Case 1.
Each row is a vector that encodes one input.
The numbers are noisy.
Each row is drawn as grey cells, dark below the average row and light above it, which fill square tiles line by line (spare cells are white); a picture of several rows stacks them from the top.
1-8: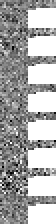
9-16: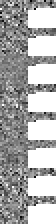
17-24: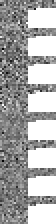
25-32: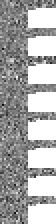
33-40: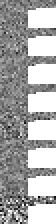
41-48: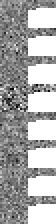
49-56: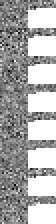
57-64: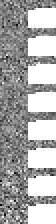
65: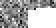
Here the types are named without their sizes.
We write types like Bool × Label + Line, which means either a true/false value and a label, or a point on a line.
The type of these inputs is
Line + Tree.
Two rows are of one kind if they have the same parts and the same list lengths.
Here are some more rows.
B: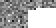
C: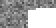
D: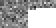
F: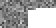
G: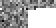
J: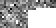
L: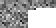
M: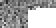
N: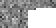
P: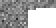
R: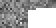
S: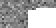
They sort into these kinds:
B, D, M
C, F, G, J, L, N, P, R, S

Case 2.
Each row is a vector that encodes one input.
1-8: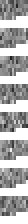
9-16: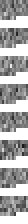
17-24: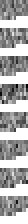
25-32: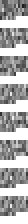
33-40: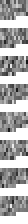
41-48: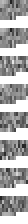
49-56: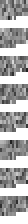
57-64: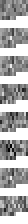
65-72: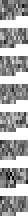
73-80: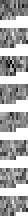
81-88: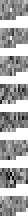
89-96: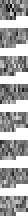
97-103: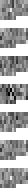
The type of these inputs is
Bool × Bool × Bool + Circle9 + Unit.
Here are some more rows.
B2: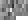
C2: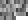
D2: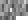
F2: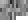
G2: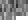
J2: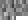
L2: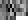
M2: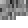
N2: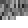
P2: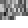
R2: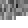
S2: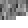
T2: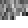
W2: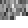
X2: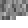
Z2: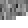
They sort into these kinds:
B2, D2, F2, G2, J2, M2, R2, S2, X2, Z2
C2, N2, P2, T2, W2
L2

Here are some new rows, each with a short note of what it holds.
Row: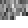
a point on a 9-point circle
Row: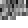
three true/false values
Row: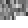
a point on a 9-point circle
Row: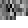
a fixed value
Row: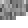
three true/false values
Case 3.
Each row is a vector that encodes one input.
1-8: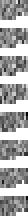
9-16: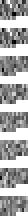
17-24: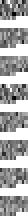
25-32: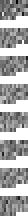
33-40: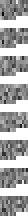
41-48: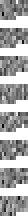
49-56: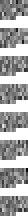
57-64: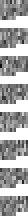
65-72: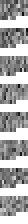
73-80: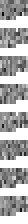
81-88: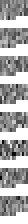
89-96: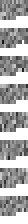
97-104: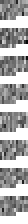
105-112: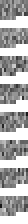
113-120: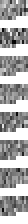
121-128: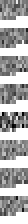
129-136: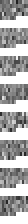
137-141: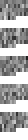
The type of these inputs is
List2(Circle9).
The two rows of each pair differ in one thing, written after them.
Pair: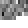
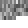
the place on the 9-point circle in item 1 of the list
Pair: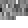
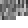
the place on the 9-point circle in item 1 of the list
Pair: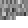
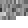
the place on the 9-point circle in item 1 of the list
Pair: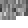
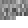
the place on the 9-point circle in item 1 of the list
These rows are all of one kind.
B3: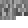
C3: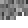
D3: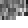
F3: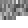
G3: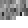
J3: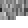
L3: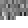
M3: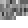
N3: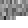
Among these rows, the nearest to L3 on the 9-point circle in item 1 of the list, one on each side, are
B3 and J3.
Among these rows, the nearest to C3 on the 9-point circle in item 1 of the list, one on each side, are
D3 and M3.
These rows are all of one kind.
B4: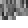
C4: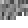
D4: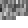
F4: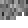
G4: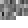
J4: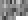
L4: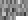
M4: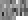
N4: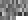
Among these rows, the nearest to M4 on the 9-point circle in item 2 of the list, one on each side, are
F4 and L4.
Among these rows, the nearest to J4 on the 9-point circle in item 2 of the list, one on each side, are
B4 and L4.
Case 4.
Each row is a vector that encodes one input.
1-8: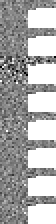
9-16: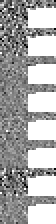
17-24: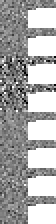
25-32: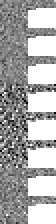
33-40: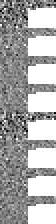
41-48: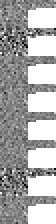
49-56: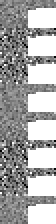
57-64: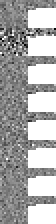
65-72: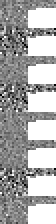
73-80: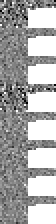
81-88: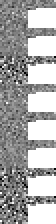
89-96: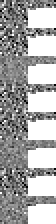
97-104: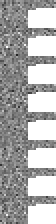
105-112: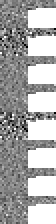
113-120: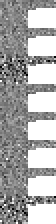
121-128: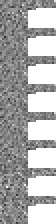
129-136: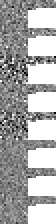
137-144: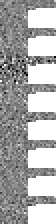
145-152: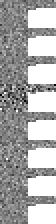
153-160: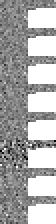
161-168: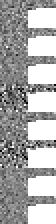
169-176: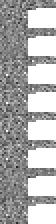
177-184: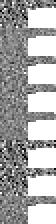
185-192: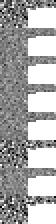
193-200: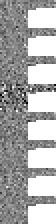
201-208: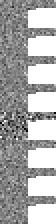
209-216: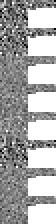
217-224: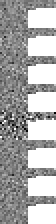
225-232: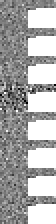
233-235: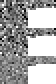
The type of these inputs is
Bool × Line11.
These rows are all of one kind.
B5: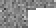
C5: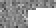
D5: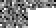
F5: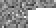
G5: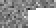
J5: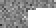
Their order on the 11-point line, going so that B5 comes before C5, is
F5, G5, D5, B5, J5, C5.
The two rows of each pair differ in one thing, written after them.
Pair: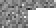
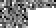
the true/false value
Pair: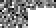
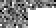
the place on the 11-point line
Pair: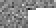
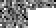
the true/false value
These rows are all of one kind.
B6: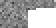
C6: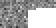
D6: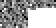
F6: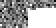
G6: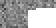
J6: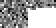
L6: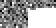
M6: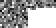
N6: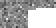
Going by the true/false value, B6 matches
C6, G6 and N6.
